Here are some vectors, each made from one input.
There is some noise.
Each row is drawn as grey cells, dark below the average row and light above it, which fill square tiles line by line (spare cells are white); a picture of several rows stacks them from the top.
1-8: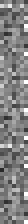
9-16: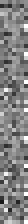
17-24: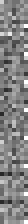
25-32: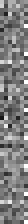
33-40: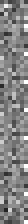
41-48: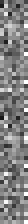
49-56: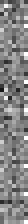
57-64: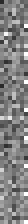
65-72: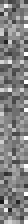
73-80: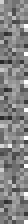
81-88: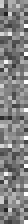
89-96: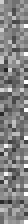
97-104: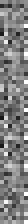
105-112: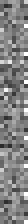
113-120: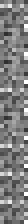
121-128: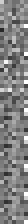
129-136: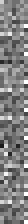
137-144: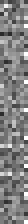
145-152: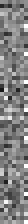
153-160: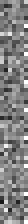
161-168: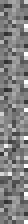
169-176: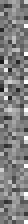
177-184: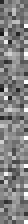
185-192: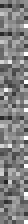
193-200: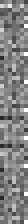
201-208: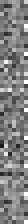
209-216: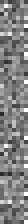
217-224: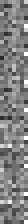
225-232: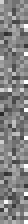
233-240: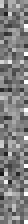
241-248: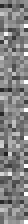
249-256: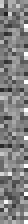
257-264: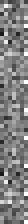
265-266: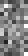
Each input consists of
three true/false values.
